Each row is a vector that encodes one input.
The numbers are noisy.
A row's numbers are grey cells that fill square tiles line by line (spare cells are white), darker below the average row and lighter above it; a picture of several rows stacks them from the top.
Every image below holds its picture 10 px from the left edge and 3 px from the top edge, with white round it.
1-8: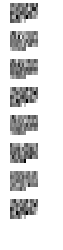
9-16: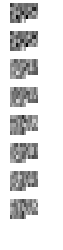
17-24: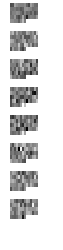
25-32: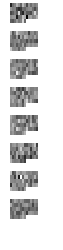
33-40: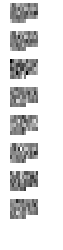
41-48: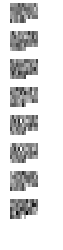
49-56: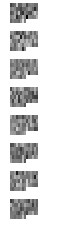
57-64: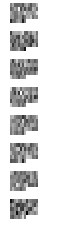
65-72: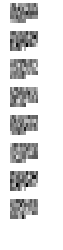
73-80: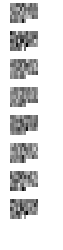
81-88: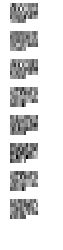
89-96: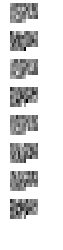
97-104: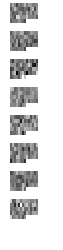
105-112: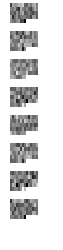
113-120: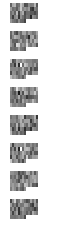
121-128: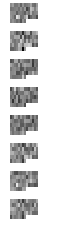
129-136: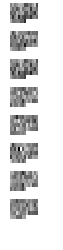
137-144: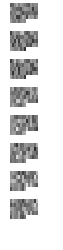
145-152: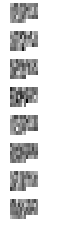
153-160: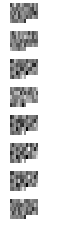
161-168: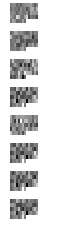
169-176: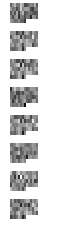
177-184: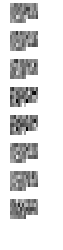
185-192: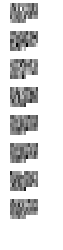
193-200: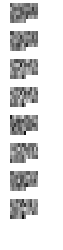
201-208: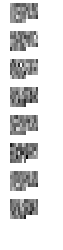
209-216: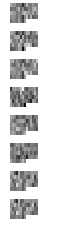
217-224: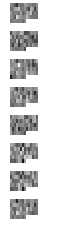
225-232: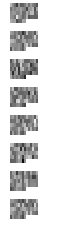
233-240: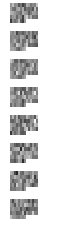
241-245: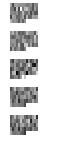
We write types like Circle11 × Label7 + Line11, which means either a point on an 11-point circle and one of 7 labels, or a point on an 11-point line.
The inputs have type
(Bool × Bool × Bool + Tree7) × Tree7 × Tree7.
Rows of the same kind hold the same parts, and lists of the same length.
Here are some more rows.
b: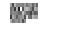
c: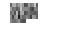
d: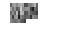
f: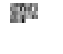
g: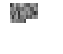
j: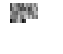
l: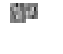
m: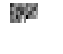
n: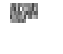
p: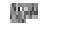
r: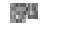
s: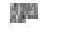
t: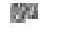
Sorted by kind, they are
b, c, d, g, m, n, p
f, j, l, r, s, t

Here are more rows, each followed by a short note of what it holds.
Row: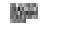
a node of each of three 7-node trees
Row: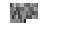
a node of each of three 7-node trees
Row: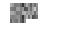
a node of each of two 7-node trees and three true/false values
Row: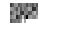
a node of each of three 7-node trees
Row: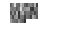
a node of each of three 7-node trees
